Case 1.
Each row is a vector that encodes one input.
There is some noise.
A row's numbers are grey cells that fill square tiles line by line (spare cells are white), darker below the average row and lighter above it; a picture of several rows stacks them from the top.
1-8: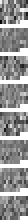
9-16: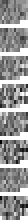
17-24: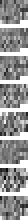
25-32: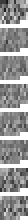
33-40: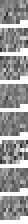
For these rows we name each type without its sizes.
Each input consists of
a point on a circle.
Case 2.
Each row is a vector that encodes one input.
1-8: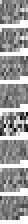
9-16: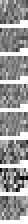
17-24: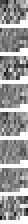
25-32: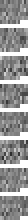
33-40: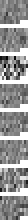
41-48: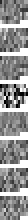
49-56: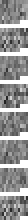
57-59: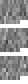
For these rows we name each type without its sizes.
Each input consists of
a point on a circle.
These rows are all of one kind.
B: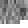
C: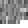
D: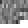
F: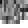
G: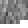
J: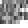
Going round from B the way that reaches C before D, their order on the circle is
B, J, C, G, D, F.
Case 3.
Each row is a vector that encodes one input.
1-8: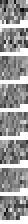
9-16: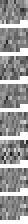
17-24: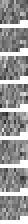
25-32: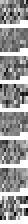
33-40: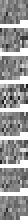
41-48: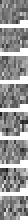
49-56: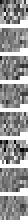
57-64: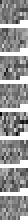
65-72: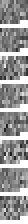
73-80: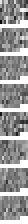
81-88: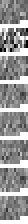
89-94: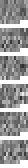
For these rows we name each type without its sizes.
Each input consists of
a point on a circle.
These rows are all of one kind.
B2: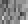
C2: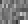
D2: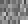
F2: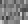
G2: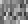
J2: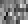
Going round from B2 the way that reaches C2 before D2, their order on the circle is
B2, G2, F2, C2, J2, D2.
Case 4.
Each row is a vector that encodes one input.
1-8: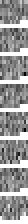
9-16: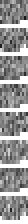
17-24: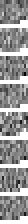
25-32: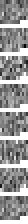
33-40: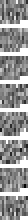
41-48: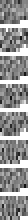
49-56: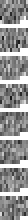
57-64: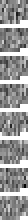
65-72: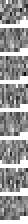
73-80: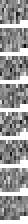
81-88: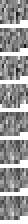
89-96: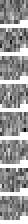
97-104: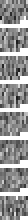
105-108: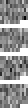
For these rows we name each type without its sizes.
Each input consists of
a point on a line.
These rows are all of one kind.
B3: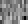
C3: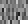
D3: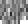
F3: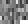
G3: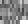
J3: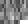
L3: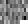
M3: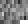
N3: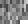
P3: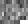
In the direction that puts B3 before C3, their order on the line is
D3, G3, N3, J3, P3, M3, B3, L3, F3, C3.
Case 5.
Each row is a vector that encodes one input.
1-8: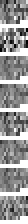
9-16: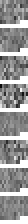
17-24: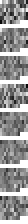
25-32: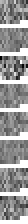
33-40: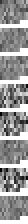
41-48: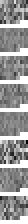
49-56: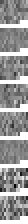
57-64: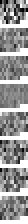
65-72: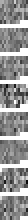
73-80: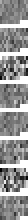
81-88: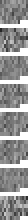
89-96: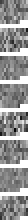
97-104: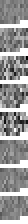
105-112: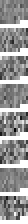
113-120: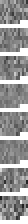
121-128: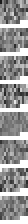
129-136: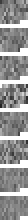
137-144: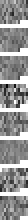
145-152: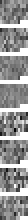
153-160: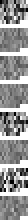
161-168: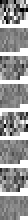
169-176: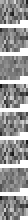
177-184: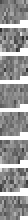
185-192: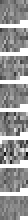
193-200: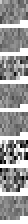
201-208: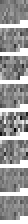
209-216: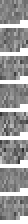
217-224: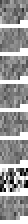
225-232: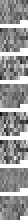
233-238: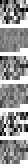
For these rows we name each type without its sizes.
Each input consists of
a point on a line.
